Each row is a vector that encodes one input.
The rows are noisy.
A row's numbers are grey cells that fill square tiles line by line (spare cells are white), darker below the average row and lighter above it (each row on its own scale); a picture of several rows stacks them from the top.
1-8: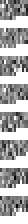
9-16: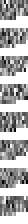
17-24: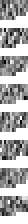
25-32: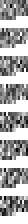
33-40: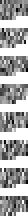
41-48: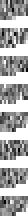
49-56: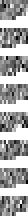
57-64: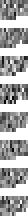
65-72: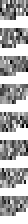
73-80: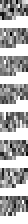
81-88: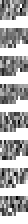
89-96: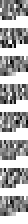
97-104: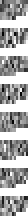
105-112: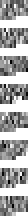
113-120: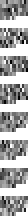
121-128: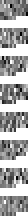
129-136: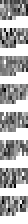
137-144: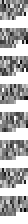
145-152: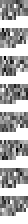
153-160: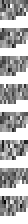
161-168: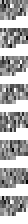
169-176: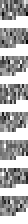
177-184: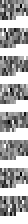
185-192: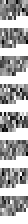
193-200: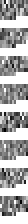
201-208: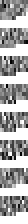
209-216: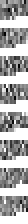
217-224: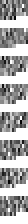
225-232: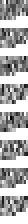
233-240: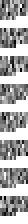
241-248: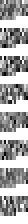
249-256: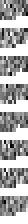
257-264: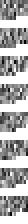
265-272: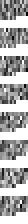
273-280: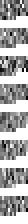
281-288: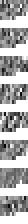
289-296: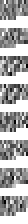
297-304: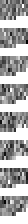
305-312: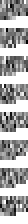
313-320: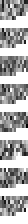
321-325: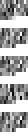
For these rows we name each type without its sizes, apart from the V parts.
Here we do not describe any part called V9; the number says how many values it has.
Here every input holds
a list of items, each a true/false value and a value of V9.
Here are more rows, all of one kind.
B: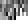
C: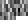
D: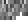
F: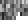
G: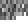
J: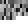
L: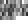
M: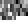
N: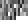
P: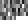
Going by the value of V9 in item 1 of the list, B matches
C, G, N and P.
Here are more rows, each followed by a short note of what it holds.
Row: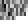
a list of one item
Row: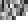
a list of one item
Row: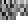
a list of two items
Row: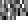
a list of two items
